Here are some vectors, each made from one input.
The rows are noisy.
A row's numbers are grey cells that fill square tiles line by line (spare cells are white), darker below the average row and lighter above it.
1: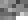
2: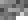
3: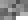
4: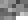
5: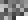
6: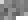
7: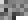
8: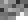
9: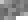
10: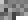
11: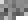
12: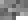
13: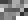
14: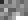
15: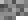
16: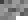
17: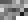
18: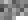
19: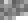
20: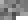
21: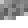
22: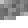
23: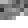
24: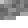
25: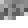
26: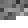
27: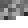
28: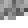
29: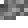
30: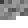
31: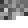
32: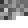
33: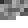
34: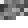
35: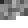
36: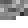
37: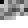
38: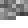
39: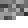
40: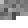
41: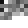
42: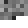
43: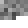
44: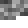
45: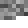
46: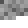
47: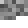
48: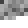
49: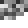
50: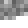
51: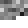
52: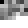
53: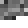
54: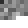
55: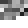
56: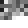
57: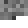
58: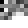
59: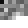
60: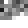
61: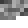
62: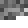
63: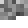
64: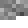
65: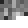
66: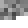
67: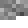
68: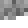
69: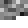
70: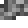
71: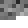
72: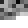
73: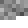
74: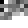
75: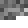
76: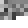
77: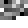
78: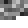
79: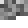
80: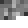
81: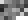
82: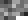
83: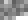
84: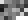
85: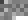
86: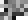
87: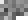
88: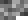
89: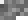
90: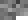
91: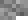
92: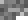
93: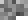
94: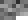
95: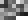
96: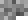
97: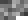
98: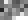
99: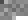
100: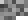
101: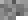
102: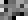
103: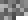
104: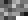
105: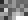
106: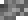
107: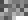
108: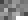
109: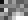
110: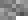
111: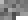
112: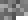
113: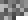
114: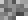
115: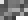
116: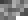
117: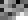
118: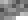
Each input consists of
a point on a 7-point line.
